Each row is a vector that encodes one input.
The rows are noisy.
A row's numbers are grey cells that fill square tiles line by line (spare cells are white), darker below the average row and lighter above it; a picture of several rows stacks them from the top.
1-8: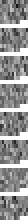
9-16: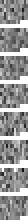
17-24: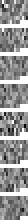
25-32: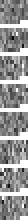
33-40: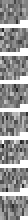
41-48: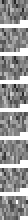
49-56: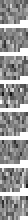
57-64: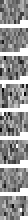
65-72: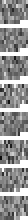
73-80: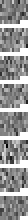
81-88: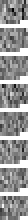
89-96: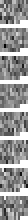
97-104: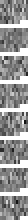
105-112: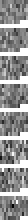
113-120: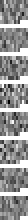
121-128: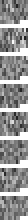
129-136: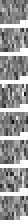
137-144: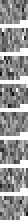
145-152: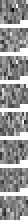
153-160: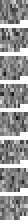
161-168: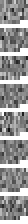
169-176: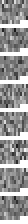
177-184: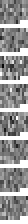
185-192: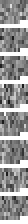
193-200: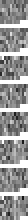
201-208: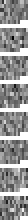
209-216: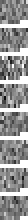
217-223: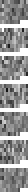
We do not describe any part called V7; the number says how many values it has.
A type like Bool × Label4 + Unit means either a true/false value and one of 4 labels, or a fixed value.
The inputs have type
(Label9 + Line5) × Line6 + V7.
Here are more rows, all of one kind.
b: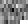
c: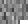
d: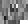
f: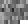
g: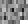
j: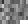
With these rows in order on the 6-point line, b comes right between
d and f.
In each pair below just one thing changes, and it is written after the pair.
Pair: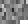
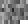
the place on the 6-point line
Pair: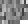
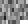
the place on the 6-point line
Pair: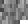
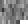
the place on the 6-point line
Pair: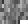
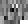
the place on the 6-point line
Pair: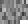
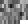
the place on the 6-point line
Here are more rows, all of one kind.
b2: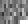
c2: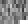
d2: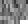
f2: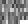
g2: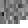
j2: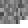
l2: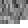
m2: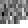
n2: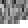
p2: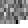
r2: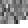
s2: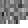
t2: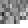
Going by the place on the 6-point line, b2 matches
g2, j2, m2 and s2.
